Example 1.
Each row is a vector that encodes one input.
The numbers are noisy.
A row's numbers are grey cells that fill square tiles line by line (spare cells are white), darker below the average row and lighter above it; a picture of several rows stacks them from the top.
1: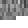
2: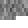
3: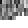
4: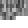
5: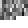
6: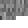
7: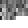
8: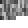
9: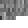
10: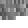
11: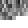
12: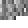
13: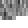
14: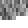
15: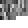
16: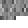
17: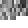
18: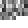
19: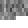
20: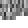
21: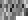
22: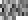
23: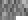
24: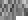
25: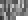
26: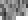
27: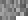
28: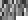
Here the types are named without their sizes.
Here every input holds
a point on a line.
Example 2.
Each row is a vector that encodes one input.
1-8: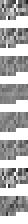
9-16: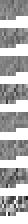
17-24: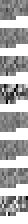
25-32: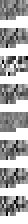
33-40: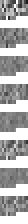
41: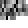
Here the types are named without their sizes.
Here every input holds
either a point on a circle, or a fixed value.
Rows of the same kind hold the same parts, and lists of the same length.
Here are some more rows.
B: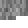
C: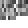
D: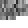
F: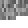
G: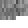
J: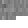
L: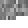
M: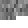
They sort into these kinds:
B, M
C, D, F, G, J, L

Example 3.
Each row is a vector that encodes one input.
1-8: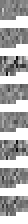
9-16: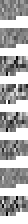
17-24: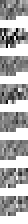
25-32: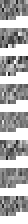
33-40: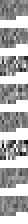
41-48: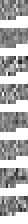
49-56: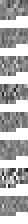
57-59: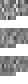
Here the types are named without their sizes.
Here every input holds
either a point on a circle, or a fixed value.
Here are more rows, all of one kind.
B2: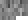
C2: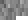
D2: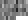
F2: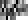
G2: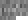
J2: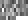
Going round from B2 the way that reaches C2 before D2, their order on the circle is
B2, G2, F2, C2, J2, D2.
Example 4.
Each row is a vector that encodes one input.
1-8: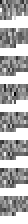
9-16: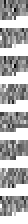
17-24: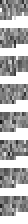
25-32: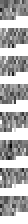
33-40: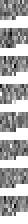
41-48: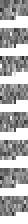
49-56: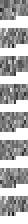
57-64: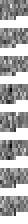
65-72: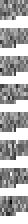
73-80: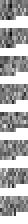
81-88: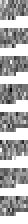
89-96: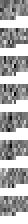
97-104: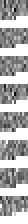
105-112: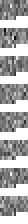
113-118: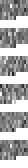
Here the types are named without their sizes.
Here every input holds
a label.
